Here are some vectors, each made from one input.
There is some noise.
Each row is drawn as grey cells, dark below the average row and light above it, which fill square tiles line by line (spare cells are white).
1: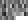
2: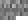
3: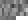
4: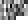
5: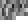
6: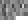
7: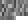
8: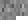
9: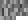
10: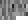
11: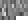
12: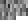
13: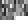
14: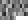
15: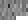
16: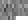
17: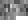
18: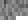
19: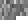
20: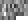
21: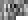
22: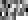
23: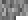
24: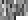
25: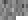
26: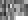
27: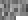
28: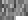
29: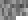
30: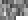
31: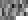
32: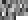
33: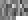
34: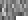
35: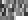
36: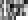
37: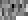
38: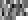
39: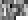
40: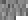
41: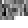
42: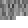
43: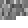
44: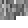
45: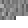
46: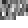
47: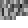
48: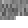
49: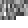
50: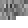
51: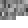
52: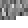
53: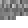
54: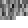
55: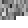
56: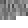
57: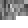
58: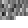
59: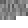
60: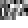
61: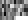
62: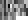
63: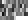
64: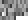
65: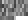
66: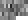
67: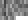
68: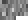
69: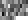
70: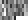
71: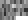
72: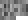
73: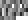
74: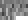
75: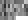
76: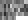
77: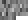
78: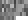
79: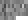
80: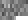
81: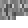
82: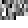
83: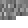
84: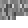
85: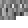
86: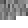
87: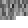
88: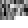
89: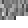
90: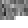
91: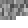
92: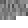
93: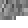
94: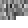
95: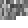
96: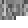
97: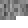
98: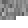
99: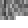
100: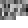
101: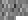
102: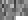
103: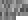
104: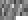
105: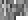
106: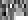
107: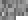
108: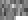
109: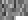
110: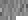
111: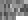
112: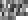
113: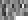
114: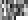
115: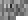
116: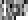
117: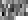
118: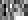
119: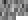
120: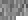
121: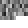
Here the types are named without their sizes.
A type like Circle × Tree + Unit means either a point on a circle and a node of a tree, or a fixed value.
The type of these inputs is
Label + Line.
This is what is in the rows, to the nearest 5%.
About 65% of them hold a label. The rest hold a point on a line.
